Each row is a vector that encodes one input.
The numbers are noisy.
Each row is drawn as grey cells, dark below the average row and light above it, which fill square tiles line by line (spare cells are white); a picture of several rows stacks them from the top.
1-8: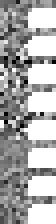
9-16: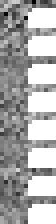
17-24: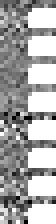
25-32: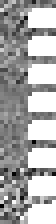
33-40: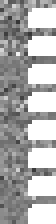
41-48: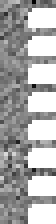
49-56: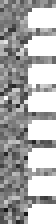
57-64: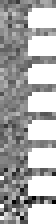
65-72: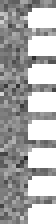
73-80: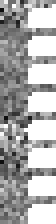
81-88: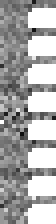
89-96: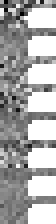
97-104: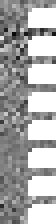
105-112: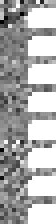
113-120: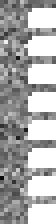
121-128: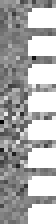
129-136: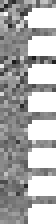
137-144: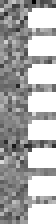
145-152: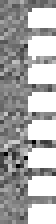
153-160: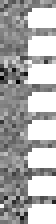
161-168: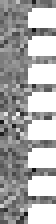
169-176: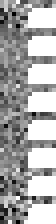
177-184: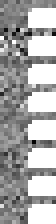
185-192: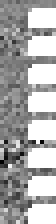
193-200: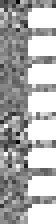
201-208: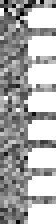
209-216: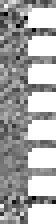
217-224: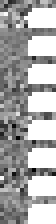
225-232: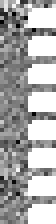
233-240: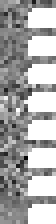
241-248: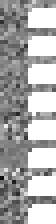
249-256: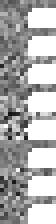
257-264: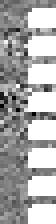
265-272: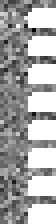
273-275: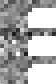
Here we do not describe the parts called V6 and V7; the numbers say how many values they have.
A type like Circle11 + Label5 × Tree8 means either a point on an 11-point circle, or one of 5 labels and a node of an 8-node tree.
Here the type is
Bool × (Tree9 × V6 + Unit) × V7 + Unit.
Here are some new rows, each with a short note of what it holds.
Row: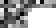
a fixed value
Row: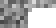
a true/false value and a value of V7
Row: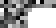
a fixed value
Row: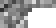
a node of a 9-node tree, a true/false value, a value of V6 and a value of V7
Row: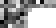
a fixed value
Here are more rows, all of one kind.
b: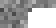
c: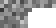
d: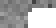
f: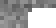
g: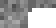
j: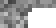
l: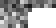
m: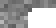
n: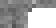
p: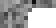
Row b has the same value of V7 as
f, l and n.
